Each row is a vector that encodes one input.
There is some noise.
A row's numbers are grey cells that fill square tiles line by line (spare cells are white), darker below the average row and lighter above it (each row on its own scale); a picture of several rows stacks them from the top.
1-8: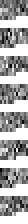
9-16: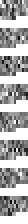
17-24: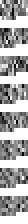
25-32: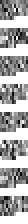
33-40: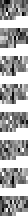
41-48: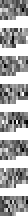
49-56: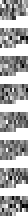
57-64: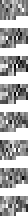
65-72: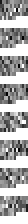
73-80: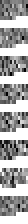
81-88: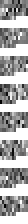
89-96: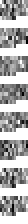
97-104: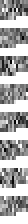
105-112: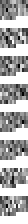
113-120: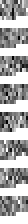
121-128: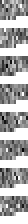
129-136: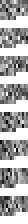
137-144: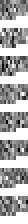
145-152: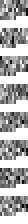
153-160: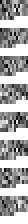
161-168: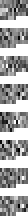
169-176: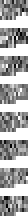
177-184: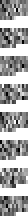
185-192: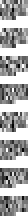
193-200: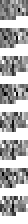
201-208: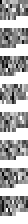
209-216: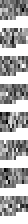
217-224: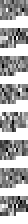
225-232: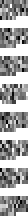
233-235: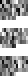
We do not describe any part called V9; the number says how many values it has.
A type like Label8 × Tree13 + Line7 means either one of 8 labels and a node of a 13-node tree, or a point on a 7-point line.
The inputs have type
Line5 + List2(Bool × V9).
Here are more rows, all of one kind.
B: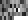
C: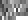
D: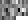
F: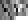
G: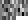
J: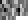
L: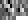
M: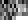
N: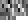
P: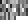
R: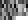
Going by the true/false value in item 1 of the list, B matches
C, F, M and R.
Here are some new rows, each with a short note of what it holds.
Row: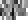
a point on a 5-point line
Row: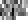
a point on a 5-point line
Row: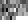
a list of two items
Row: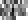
a point on a 5-point line
